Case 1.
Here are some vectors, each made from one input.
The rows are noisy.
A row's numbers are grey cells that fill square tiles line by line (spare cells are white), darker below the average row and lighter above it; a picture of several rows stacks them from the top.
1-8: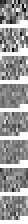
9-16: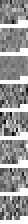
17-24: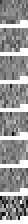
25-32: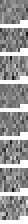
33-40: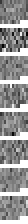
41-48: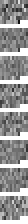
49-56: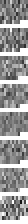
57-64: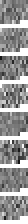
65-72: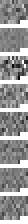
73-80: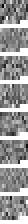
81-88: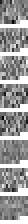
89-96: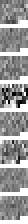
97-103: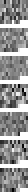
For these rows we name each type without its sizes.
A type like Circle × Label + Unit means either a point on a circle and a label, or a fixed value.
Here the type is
List(Line).
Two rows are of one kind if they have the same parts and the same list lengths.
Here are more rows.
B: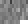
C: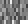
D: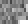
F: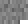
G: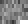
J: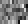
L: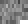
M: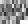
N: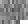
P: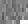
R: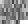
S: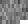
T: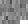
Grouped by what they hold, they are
B, D, J, P, R
C, F, G, L, N, S, T
M

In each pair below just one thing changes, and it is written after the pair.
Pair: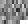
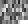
the place on the line in item 2 of the list
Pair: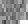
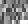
the place on the line in item 1 of the list
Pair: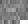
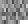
the place on the line in item 2 of the list
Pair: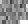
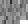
the place on the line in item 2 of the list
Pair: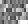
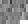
the place on the line in item 2 of the list
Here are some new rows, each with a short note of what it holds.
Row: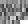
the empty list
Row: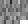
a list of two items
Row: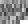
the empty list
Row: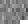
a list of one item
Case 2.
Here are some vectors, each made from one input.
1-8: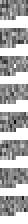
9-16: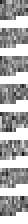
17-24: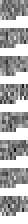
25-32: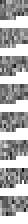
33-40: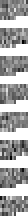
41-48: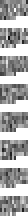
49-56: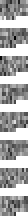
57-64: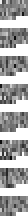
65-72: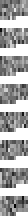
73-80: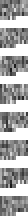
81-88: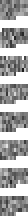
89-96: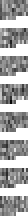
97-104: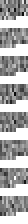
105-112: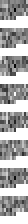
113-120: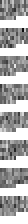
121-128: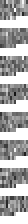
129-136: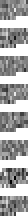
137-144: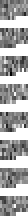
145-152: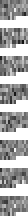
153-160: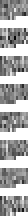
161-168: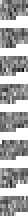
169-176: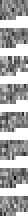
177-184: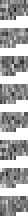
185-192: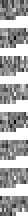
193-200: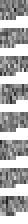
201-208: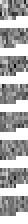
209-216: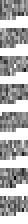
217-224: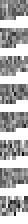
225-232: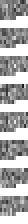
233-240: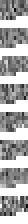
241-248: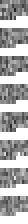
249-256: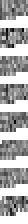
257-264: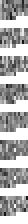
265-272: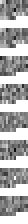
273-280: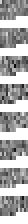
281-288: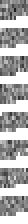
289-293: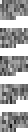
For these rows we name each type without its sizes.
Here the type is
Bool × Bool × Bool × (Tree + Unit).
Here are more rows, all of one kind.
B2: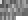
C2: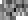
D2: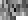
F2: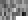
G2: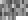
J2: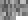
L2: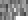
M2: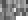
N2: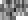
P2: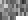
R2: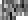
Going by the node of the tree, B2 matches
C2 and R2.
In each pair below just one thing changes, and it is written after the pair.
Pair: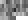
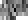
one of the three true/false values
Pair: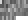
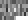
the node of the tree
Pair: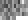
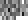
one of the three true/false values
